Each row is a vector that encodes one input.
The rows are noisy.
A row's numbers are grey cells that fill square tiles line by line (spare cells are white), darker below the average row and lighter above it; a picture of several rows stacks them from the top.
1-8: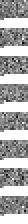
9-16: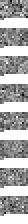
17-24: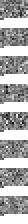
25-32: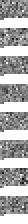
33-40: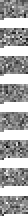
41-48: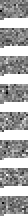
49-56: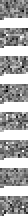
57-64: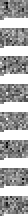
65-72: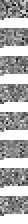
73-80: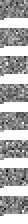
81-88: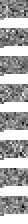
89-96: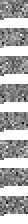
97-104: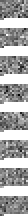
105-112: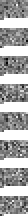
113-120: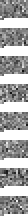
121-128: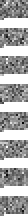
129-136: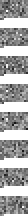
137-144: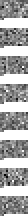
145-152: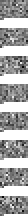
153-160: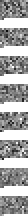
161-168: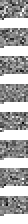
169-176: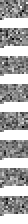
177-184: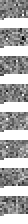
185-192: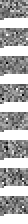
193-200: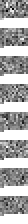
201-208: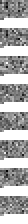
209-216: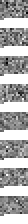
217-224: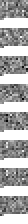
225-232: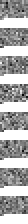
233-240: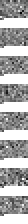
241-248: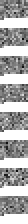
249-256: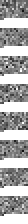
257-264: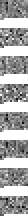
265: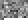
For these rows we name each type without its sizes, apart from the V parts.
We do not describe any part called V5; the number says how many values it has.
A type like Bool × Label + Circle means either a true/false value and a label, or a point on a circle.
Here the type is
(Bool × Bool × Bool × Bool + List(V5)) × Line.
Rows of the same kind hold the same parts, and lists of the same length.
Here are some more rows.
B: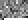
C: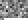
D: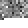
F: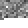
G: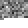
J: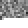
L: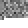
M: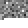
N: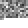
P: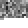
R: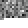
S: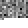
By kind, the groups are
B, C, D, F, G, N
J, L, P, S
M
R

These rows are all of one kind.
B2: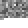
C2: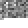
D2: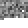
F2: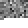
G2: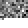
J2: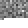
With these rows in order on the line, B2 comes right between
F2 and G2.
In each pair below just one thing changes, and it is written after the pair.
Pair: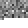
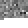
the value of V5 in item 2 of the list
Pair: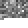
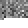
the value of V5 in item 1 of the list
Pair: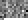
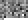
the value of V5 in item 2 of the list
